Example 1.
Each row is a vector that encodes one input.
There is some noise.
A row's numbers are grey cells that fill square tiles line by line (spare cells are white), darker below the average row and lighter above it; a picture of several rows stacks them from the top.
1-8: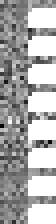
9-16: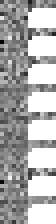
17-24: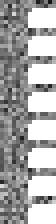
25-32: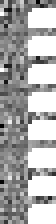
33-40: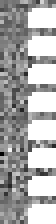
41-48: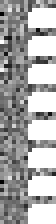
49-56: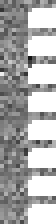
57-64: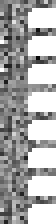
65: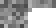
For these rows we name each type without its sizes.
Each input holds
a point on a line.
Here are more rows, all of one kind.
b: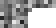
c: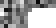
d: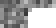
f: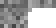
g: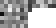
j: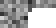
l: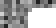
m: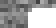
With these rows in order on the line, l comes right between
b and d.
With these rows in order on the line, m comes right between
d and f.
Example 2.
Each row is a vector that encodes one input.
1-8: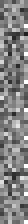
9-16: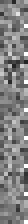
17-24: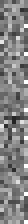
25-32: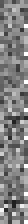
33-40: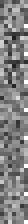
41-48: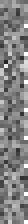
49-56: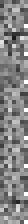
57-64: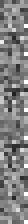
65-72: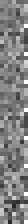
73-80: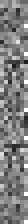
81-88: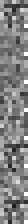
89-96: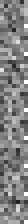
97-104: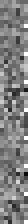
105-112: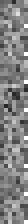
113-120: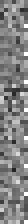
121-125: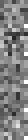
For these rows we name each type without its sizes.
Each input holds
three true/false values.
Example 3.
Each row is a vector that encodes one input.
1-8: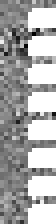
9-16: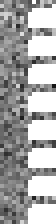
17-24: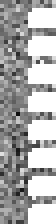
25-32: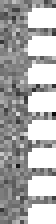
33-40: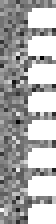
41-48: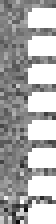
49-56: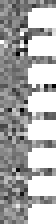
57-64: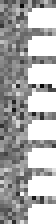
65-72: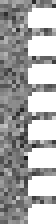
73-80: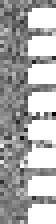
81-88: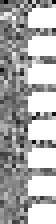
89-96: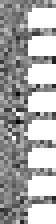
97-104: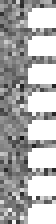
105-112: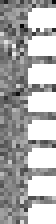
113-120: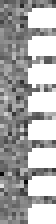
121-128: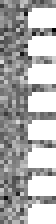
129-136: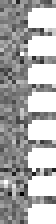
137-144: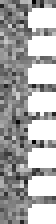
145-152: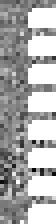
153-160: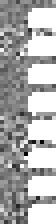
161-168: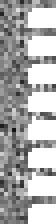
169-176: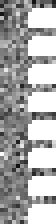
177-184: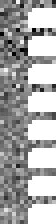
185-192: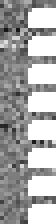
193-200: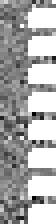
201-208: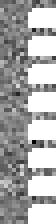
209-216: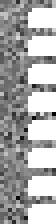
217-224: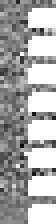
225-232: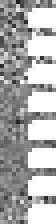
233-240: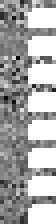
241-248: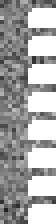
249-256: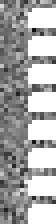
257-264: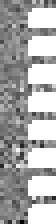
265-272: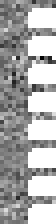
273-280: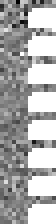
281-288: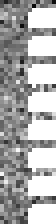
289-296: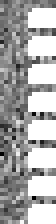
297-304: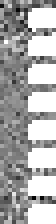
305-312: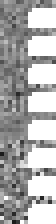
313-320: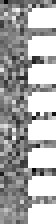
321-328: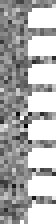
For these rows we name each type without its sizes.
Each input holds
a point on a circle.
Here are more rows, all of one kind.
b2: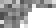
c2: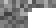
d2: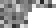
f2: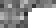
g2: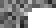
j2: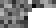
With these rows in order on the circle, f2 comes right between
b2 and c2.
